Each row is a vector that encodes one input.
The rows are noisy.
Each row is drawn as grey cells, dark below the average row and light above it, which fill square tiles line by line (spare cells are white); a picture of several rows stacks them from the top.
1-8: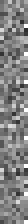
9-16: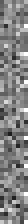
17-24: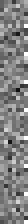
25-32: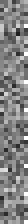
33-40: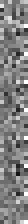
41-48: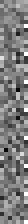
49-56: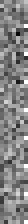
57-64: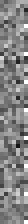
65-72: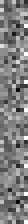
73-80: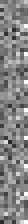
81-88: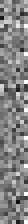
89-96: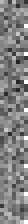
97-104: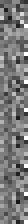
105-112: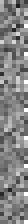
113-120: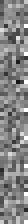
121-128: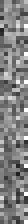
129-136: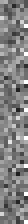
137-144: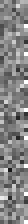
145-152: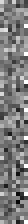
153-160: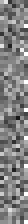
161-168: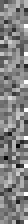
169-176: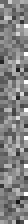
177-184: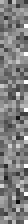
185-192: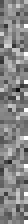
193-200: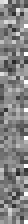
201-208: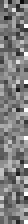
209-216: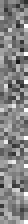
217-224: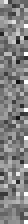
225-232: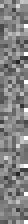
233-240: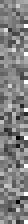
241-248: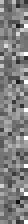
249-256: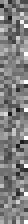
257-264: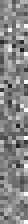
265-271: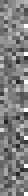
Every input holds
either a point on a 19-point line, or three true/false values.
